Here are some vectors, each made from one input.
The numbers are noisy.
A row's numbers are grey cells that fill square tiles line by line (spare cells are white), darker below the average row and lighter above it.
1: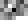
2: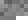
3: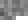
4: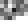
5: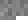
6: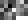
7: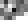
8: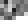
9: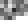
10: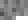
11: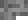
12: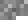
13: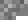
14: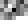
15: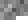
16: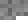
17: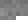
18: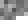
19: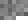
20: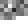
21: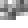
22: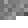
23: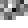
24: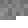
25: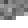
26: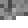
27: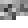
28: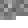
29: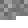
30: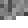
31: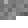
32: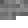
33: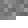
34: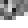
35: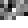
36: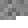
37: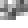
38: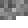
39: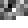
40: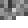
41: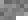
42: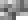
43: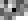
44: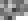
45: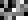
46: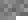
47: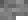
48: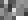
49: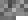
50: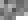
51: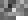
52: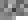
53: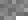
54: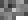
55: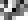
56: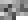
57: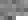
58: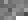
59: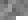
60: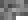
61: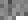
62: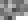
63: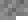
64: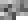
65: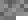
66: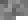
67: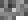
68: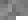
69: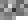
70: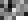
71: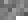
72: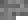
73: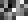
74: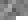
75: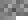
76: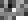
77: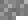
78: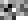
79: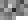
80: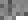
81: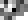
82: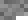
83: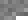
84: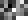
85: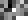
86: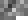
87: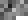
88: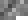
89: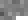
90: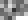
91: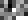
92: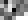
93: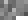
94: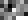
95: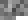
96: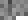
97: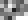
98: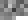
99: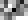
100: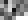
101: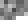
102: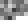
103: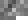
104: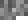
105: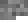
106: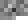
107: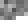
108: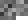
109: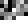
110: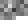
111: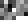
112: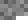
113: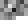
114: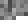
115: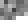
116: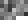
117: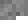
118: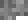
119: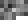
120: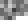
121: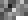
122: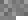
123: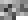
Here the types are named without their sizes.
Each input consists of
a list of points on a line.
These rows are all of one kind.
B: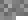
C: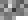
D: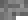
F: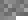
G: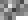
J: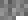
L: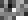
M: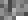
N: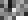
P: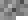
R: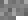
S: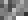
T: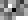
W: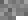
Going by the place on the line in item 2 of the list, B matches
J, L, T and W.
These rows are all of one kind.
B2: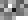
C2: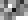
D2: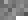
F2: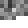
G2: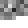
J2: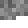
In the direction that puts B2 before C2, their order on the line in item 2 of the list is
B2, J2, F2, C2, D2, G2.
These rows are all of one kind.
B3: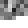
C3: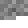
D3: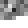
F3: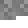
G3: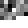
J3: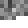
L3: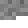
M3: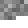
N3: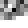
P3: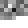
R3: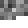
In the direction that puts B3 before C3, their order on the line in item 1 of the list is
B3, R3, D3, J3, N3, L3, C3, P3, G3, F3, M3.
